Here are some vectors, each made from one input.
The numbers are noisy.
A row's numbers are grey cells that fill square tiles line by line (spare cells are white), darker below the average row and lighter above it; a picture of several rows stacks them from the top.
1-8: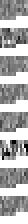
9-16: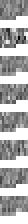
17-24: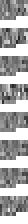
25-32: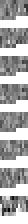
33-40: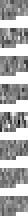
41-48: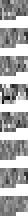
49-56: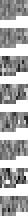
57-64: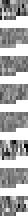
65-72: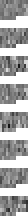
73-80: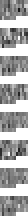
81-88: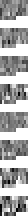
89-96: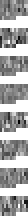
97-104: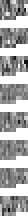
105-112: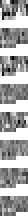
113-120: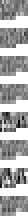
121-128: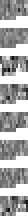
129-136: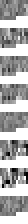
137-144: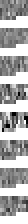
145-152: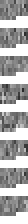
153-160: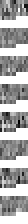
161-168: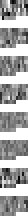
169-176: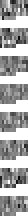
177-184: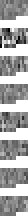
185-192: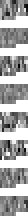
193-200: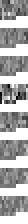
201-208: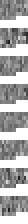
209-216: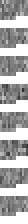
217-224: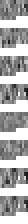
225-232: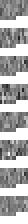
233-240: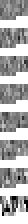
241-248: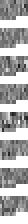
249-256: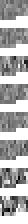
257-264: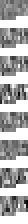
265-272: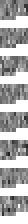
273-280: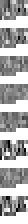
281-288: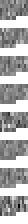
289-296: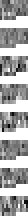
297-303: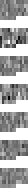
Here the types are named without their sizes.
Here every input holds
a point on a line.
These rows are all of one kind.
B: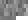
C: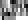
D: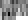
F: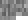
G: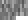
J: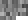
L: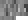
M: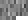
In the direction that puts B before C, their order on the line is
G, F, D, B, C, M, L, J.
